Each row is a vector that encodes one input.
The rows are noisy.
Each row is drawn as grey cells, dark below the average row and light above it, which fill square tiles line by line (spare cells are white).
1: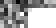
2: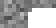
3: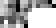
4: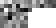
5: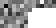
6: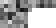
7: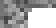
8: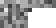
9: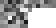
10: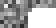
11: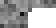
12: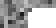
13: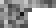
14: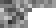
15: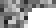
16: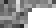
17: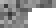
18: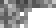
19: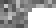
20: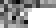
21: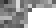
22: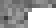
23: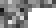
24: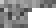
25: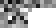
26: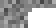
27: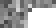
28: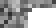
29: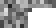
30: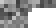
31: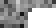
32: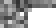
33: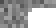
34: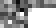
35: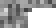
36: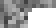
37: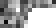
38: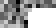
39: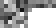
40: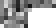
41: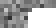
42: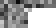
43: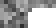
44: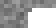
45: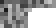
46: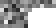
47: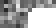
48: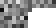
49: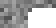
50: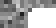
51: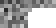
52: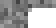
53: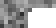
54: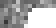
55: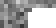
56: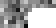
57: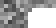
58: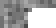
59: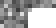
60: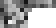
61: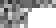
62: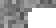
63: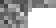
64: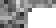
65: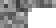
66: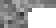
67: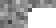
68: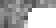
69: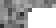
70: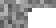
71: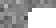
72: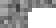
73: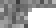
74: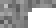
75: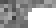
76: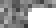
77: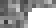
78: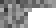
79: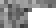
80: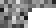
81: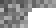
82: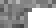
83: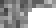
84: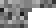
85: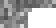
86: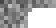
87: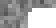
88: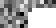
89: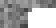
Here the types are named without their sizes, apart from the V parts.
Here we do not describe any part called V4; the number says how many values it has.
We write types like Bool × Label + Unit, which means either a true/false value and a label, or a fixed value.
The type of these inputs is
List(Bool × V4).
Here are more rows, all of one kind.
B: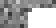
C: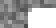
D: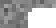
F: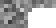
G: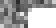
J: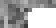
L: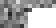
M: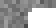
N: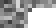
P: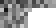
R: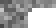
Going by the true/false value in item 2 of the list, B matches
G, M and P.
